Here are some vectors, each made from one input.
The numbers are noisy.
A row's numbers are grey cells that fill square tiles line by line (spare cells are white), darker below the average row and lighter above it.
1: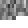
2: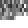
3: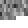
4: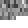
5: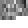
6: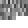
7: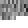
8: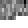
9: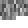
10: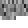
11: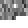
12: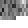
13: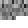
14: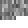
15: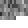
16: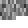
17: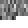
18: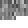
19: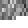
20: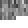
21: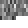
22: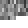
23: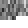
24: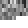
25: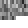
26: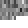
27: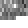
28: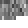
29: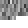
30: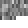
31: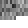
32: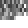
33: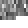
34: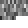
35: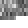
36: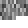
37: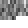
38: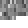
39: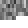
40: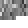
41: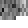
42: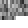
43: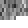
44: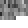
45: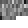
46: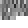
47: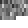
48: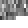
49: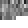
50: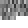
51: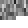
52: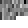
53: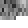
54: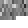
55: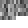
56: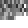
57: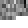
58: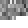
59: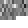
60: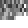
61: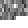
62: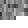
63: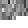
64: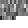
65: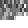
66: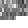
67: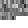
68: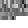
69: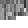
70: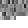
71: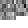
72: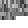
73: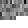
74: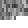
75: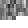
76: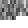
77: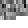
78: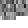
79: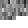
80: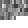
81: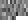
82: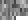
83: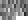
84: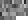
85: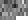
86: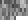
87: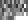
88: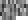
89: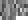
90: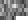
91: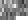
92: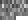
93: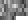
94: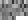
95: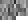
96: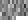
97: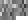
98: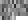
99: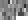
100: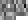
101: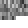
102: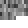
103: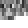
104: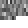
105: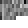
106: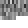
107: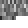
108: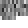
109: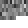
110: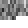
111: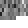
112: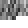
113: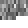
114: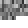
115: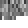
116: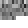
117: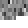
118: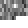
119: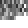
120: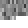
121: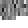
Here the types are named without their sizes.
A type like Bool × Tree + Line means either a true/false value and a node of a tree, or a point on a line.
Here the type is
Bool × List(Circle).
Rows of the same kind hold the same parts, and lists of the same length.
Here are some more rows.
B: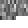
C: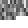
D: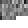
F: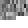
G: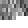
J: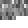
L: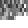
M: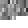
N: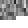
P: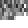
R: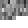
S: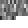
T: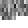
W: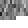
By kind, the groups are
B, C, N, S
D, G, J, R, W
F, M, T
L, P

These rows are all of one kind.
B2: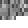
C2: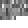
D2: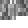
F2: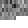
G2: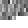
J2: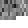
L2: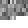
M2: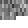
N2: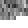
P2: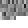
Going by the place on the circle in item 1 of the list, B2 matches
C2, D2, G2 and L2.
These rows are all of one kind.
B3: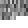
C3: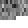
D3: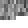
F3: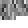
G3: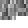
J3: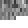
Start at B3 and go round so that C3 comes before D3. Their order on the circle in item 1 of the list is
B3, F3, C3, D3, G3, J3.
